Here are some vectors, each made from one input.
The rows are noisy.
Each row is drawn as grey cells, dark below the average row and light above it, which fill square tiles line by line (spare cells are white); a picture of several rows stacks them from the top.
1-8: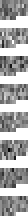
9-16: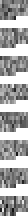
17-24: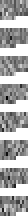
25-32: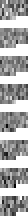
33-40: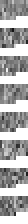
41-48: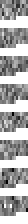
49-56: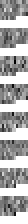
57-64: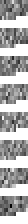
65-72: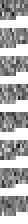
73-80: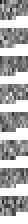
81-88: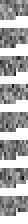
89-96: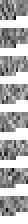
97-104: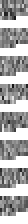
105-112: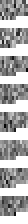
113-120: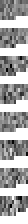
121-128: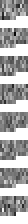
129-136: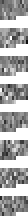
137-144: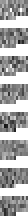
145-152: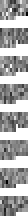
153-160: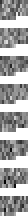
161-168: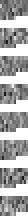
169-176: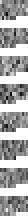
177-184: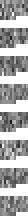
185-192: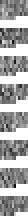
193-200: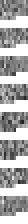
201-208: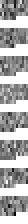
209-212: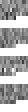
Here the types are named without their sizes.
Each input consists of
a point on each of five lines.
